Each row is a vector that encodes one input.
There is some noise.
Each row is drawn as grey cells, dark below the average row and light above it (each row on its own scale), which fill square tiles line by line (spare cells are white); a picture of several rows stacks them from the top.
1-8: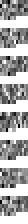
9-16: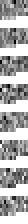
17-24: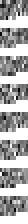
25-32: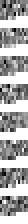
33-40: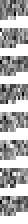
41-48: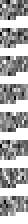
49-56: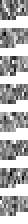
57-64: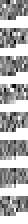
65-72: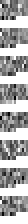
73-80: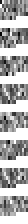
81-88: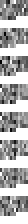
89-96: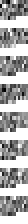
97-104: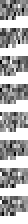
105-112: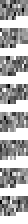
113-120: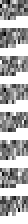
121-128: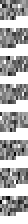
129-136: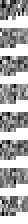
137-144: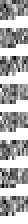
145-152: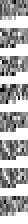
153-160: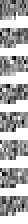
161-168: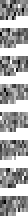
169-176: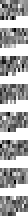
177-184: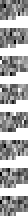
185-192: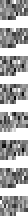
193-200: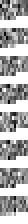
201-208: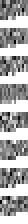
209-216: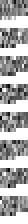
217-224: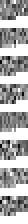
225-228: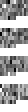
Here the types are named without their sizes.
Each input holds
a list of points on a line.
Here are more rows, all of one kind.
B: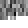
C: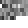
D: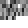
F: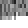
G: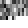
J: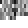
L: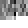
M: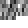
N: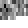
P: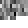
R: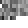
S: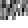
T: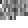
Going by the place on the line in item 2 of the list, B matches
N and P.
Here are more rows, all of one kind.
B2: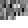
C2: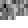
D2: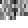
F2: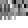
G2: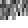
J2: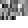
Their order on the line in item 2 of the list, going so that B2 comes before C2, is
G2, J2, B2, C2, D2, F2.
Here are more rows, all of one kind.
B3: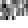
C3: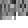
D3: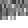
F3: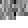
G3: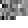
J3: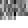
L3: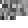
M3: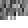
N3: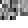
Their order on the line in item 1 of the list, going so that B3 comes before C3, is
B3, D3, C3, M3, J3, F3, L3, G3, N3.
